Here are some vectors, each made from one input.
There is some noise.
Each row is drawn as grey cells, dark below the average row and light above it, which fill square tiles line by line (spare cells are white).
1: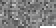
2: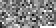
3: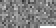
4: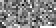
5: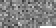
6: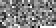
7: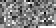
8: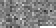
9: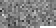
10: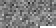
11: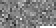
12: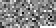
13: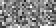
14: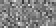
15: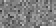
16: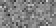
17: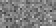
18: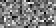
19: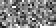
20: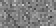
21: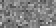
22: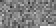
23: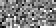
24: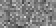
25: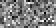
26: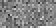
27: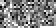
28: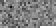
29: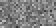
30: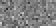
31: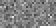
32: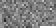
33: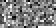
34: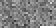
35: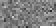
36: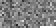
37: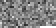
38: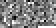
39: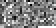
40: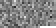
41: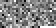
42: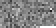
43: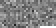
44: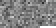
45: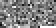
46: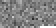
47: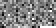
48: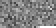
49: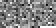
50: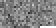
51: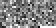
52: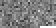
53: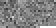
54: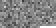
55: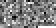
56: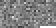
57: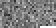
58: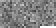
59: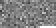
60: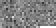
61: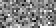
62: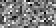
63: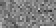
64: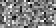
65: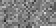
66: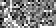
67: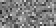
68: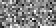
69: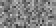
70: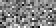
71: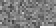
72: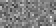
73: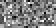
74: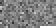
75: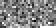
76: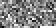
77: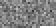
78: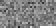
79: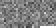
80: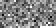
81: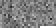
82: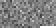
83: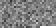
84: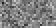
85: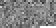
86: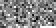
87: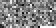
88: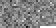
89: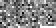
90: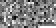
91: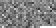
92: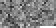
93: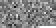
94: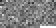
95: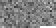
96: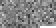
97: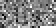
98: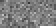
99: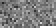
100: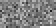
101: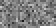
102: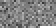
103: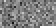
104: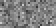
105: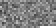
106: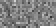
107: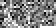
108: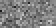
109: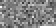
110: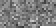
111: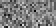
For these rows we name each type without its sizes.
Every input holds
a true/false value, together with either a point on each of three circles and a point on each of two lines, or a fixed value.
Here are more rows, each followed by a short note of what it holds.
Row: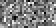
a true/false value
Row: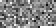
a point on each of three circles, a point on each of two lines and a true/false value
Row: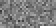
a point on each of three circles, a point on each of two lines and a true/false value
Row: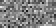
a point on each of three circles, a point on each of two lines and a true/false value
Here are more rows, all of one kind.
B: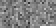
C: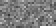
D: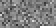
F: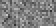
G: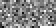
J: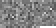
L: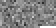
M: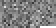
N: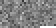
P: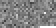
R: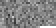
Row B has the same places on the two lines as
G and R.
